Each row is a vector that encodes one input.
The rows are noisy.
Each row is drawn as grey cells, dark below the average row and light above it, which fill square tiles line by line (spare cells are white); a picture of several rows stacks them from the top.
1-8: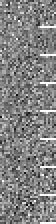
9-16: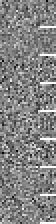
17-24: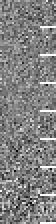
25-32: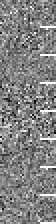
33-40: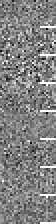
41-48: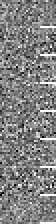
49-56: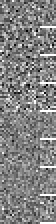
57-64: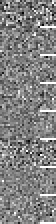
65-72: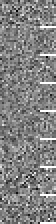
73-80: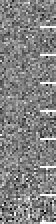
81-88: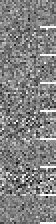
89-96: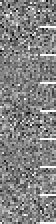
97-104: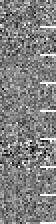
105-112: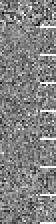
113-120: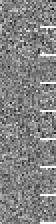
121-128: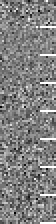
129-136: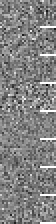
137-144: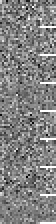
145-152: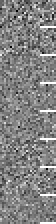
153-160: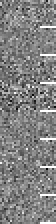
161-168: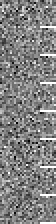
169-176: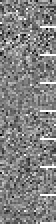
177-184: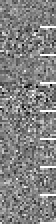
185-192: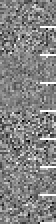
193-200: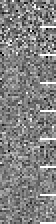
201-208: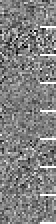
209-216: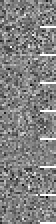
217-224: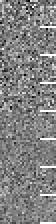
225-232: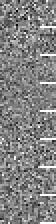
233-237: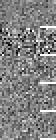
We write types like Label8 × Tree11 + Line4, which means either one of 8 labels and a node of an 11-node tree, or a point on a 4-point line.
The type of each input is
Label4 × (Tree9 + Unit) × (Tree15 + Unit).
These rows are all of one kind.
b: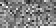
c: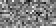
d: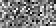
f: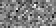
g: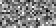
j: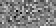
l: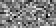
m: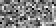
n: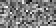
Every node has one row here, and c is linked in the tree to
l and m.
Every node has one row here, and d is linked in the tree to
m.
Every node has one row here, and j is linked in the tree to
l and n.
